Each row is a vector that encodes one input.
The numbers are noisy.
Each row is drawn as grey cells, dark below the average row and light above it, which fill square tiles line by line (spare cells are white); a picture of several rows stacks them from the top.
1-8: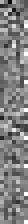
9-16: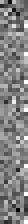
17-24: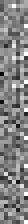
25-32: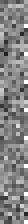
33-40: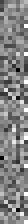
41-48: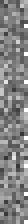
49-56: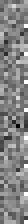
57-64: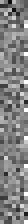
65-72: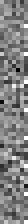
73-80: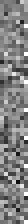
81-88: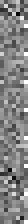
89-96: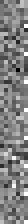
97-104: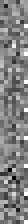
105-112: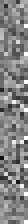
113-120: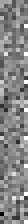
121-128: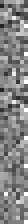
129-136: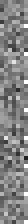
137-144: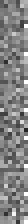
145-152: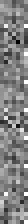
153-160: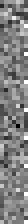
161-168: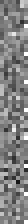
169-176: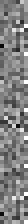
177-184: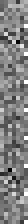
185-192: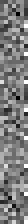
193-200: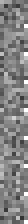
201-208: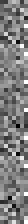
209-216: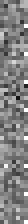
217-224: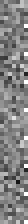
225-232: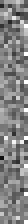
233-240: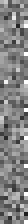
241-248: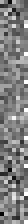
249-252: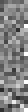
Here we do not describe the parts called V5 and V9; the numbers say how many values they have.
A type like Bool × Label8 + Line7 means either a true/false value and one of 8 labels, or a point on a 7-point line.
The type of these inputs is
(Line6 + V5) × Line7 + V9.
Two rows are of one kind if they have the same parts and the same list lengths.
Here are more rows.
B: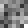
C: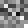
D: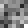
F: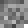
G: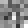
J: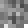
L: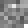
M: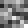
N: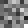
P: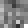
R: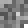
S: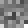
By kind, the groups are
B, C, D, G, M, N
F, L
J, P, R, S

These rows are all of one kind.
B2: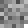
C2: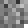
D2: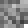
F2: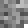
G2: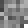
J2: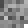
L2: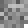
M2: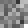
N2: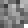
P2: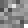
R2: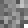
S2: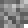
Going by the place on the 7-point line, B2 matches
G2, J2, L2 and P2.
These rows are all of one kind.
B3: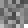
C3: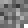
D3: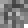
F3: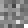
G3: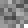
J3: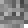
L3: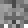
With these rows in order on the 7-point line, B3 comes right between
G3 and J3.
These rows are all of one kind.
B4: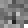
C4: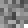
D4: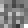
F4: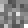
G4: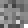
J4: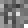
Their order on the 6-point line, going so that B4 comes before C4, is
G4, D4, F4, B4, C4, J4.
